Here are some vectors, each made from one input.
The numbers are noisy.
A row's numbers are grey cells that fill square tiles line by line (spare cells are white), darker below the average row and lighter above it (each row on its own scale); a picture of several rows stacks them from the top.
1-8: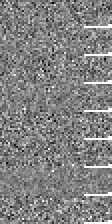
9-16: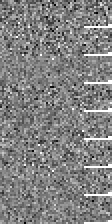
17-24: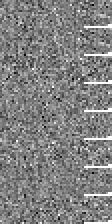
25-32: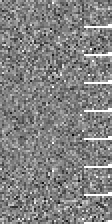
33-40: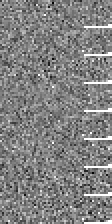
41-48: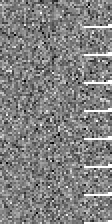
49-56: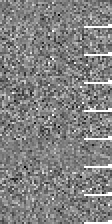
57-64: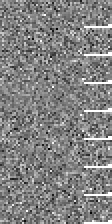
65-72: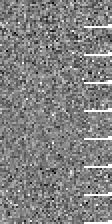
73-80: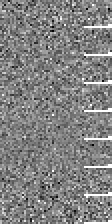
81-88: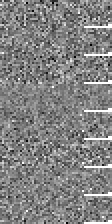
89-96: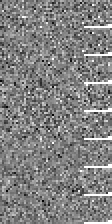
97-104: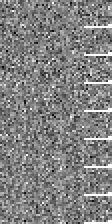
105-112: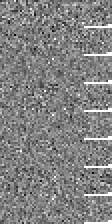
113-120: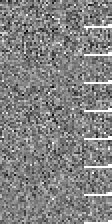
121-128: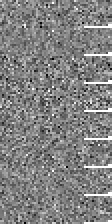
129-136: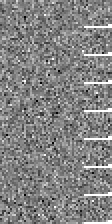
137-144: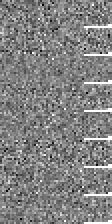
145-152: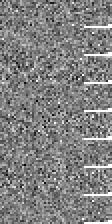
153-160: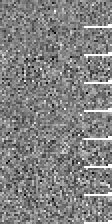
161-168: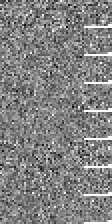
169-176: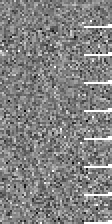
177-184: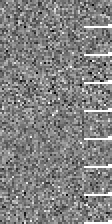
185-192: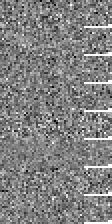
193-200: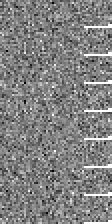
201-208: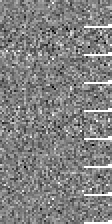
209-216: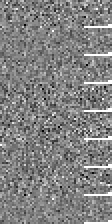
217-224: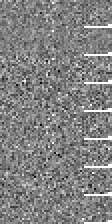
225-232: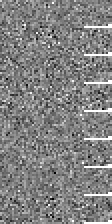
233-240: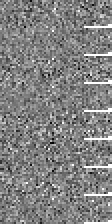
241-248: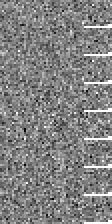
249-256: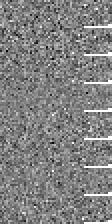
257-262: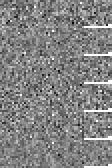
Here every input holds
one of 12 labels and a true/false value.
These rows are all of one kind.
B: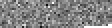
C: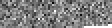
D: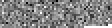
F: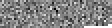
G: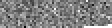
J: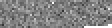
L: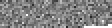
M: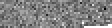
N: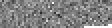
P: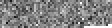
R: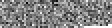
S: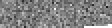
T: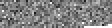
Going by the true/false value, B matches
J and N.
